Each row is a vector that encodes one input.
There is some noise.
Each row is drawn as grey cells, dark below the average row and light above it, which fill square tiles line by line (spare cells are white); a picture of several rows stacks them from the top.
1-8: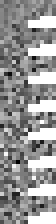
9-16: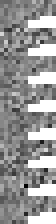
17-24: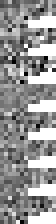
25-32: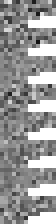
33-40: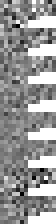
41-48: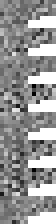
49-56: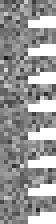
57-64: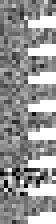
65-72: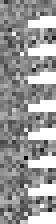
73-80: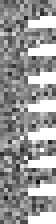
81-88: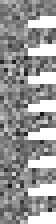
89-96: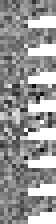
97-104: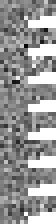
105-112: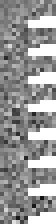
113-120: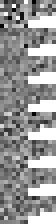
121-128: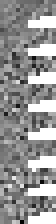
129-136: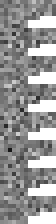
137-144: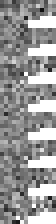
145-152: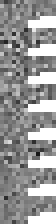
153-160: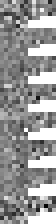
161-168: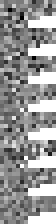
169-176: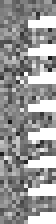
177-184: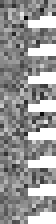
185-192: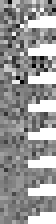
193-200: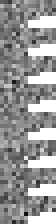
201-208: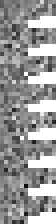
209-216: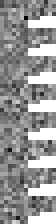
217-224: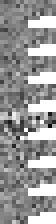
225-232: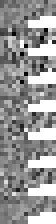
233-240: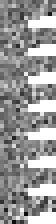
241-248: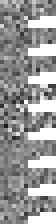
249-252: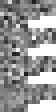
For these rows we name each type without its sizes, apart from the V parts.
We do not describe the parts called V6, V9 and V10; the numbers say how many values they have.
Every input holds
either a value of V6, a value of V9 and a value of V10, or a list of points on a line.
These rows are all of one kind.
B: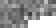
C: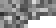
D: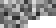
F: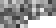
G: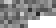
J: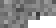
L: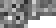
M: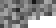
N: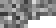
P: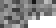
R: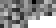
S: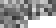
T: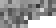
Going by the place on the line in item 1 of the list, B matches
C, J, N and P.
